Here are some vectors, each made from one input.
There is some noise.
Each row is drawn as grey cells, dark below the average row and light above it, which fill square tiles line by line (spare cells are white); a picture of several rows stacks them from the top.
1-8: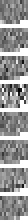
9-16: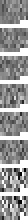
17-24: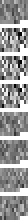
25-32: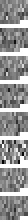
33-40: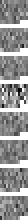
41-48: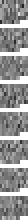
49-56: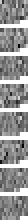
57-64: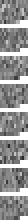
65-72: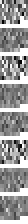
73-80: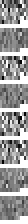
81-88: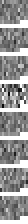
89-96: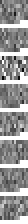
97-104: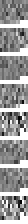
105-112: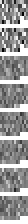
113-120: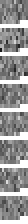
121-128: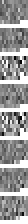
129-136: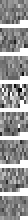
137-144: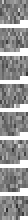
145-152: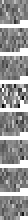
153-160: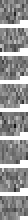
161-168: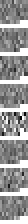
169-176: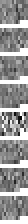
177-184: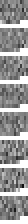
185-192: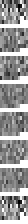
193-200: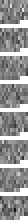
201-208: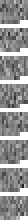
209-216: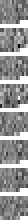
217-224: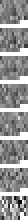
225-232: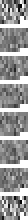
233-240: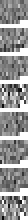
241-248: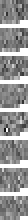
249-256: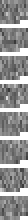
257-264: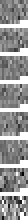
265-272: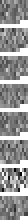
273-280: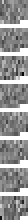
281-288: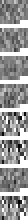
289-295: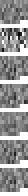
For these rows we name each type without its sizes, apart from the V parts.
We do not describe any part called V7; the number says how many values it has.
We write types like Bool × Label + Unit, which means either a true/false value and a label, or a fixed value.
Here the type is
(Bool × Bool × Bool × Bool × Bool + Label) × V7 + List(Line).
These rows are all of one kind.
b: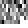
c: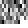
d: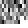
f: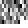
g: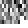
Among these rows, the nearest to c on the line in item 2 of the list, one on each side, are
b and f.
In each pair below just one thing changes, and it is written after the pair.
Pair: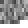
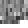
the label
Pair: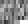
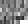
the label
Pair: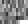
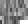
the value of V7
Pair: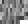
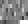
the label
